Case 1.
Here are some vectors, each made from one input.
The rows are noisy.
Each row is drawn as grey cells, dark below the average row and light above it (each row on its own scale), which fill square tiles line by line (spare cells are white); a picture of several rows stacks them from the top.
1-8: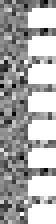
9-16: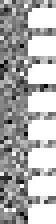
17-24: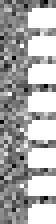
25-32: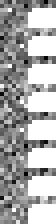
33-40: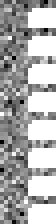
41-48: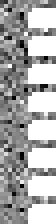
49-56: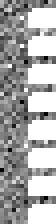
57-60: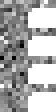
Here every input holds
a point on a 6-point line, together with either a fixed value, or a node of an 8-node tree.
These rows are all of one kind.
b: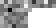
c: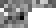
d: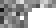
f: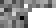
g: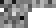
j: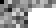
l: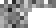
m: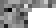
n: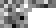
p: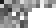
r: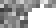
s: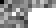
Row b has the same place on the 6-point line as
j, l and m.
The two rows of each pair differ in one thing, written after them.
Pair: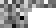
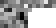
the node of the tree
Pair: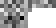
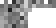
the place on the 6-point line
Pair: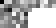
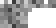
the node of the tree
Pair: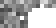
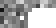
the place on the 6-point line
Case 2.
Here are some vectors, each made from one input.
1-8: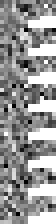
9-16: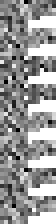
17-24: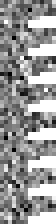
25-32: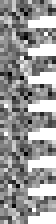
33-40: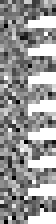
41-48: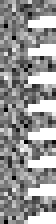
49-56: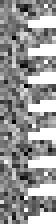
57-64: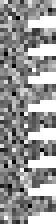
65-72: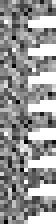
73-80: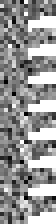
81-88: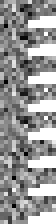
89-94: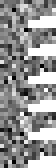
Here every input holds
either a point on a 6-point line, or a node of an 11-node tree.
